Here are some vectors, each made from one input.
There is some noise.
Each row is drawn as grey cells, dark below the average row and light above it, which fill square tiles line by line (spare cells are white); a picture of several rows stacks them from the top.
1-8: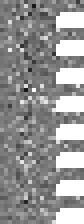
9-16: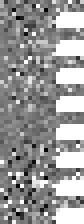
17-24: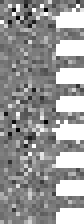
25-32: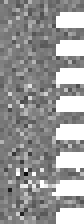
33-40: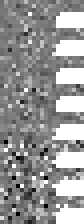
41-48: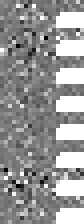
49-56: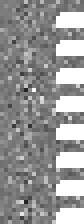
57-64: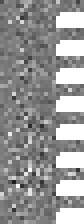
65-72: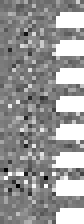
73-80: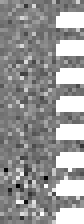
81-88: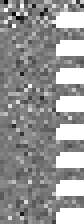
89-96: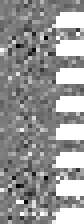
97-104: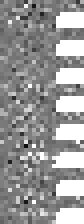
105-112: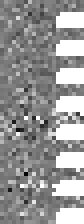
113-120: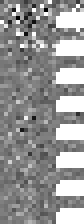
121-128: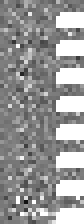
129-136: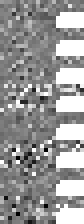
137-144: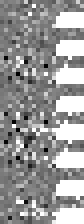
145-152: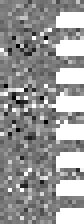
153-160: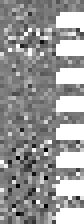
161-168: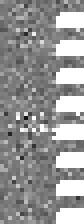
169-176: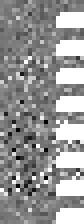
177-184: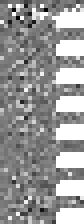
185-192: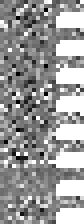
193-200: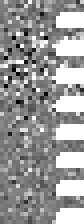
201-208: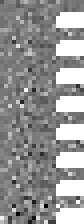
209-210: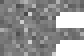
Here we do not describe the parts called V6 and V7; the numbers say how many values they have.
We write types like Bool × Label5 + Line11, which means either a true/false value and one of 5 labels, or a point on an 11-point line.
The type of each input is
(Bool × V6 + Unit) × Line3 × Line3 × V7 + Line8.
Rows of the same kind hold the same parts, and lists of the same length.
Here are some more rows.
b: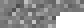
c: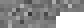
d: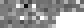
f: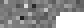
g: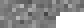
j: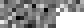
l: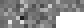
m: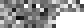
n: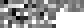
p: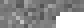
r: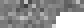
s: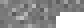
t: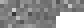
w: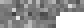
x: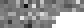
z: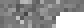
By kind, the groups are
b, f, l, p, r, x, z
c, d, g, s, t, w
j, m, n

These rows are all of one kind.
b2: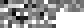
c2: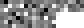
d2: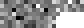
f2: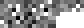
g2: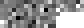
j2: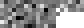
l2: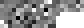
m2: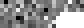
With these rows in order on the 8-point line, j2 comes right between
d2 and g2.
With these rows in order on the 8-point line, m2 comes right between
c2 and d2.
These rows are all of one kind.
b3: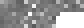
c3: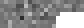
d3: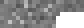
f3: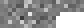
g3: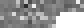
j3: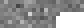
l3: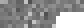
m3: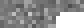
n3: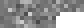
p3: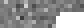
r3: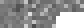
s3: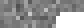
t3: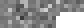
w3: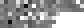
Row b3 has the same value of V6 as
c3, f3, l3 and r3.
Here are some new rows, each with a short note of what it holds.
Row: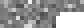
a point on each of two 3-point lines and a value of V7
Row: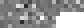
a point on each of two 3-point lines and a value of V7
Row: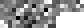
a point on an 8-point line
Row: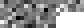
a point on an 8-point line
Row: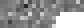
a point on each of two 3-point lines, a true/false value, a value of V6 and a value of V7
